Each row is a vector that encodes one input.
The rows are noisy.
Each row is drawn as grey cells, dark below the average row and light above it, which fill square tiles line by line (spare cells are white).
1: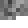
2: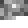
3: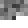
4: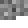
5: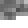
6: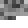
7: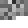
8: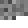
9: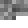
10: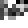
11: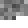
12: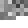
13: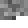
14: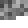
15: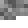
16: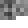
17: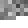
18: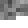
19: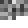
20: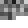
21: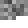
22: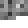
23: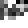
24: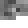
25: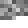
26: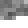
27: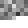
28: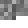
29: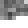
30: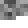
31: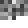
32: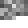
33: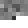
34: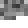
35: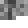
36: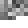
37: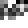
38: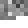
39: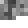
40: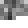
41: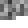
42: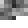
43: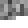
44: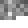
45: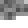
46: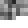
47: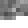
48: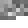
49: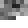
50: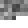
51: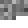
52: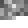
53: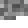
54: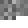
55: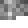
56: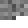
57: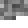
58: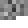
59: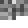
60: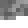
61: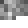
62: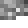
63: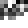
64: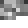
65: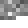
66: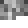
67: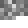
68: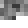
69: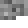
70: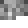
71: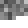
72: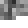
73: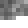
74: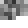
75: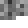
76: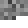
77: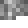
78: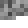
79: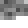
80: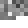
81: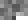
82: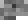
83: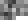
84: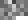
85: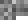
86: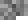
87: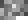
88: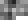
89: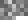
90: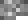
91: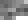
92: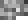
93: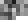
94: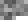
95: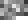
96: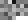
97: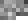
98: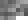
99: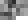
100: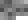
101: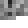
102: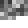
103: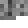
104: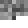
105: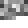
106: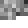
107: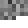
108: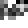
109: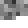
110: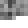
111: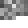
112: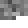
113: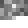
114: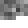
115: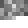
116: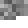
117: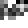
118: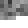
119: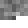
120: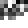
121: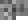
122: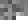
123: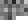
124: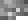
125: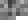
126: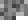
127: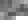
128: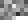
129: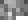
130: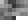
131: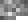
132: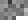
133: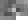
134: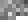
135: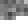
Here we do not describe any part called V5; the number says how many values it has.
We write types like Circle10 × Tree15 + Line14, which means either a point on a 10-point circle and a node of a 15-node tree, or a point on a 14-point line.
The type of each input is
List2(Bool × V5).
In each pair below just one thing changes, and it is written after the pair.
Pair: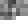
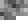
the true/false value in item 1 of the list
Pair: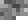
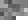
the value of V5 in item 2 of the list
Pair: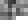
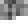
the true/false value in item 2 of the list
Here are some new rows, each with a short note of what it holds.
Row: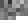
a list of two items
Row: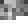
a list of one item
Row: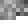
a list of one item
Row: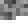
a list of two items
